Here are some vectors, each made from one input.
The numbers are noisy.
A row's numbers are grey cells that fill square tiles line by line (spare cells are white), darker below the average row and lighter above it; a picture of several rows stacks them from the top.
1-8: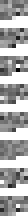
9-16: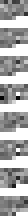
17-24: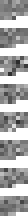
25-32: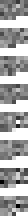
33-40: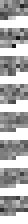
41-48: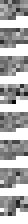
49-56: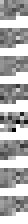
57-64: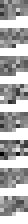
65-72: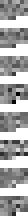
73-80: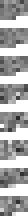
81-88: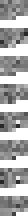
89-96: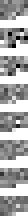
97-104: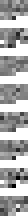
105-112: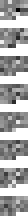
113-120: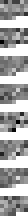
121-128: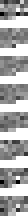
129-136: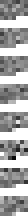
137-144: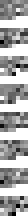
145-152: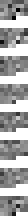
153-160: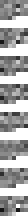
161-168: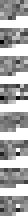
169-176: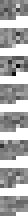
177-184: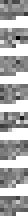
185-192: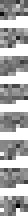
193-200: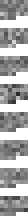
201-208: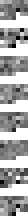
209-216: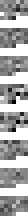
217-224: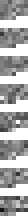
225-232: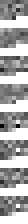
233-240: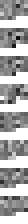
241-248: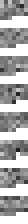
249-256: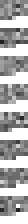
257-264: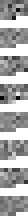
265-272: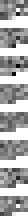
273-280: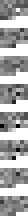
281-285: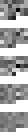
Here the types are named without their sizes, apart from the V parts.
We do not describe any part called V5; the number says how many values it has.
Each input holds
a point on a line, together with either a point on a line, or a value of V5.
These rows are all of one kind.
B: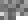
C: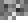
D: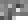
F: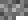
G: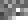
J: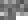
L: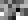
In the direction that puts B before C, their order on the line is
L, D, B, G, C, J, F.
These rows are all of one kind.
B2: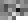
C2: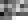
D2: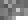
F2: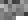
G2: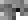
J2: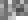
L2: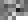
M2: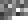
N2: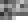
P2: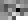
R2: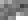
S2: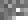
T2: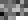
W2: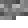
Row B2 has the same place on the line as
G2, P2 and S2.
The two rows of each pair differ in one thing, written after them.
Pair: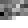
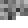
the place on the line
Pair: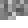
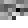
the place on the line
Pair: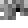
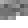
the place on the line
